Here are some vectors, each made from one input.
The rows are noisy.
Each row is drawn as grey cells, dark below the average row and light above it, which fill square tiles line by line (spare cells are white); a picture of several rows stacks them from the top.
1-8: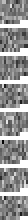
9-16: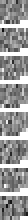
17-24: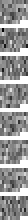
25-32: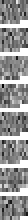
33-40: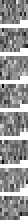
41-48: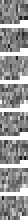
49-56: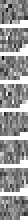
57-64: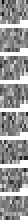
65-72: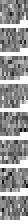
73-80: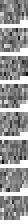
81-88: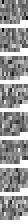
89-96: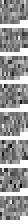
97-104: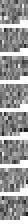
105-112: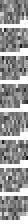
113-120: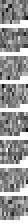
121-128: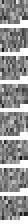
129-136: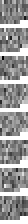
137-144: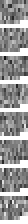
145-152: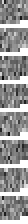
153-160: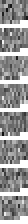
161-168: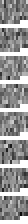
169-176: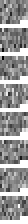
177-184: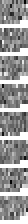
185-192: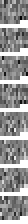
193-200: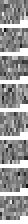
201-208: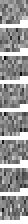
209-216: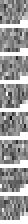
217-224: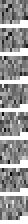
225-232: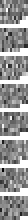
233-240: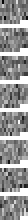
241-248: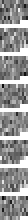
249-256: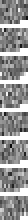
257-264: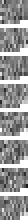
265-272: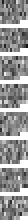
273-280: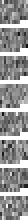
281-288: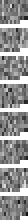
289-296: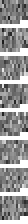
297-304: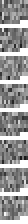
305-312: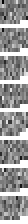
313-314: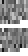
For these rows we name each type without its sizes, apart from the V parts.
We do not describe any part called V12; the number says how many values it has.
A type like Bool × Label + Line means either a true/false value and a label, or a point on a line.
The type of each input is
(Circle + V12) × (Label + Line).
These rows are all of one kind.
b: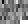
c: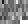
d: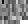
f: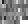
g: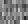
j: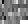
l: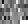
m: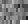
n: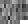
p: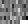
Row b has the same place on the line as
f, j and l.
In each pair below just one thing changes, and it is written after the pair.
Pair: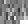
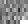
the label
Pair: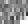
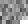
the label
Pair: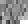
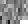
the value of V12
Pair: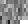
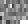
the value of V12
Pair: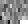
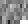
the value of V12
